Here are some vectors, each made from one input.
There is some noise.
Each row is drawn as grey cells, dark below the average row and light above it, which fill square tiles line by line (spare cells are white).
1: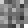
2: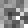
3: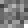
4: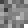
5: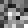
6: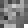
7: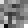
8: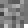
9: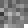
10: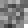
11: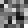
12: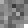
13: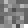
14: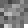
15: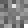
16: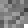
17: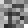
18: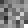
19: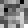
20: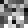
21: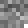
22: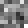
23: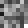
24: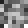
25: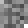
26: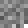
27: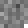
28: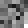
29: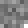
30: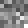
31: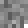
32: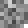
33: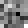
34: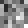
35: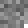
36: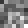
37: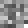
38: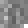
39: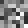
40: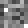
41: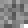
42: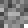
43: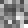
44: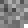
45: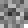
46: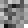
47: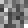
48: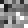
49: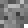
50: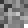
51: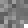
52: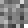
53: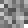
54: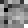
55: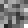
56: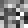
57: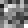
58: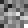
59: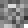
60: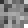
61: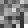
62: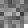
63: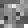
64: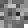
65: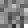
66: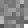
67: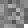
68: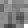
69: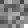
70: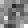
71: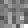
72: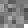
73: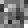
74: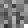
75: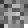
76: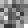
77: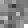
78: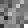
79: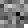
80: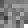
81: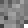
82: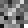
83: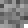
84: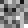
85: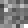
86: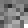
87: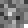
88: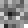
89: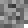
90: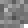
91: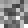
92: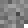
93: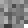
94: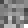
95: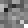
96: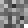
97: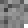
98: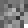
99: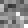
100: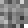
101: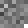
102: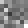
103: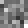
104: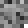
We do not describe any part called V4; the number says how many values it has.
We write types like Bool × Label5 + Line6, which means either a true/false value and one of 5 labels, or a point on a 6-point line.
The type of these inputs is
Bool × Bool × Bool × Bool + (Tree7 + Unit) × V4.
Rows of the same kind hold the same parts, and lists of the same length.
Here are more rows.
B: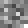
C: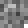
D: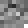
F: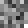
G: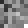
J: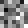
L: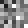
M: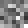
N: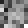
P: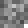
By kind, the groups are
B, D, F, M, N
C, J, L
G, P

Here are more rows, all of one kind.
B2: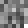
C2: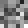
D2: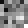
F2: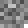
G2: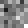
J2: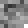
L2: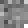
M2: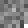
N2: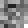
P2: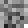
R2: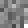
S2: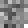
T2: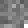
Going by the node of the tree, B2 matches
F2 and P2.
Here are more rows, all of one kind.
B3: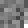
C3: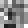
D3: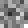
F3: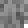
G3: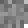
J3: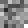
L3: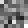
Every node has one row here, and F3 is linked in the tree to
B3 and C3.
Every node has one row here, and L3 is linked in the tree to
D3.
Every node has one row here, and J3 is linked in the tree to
C3 and G3.
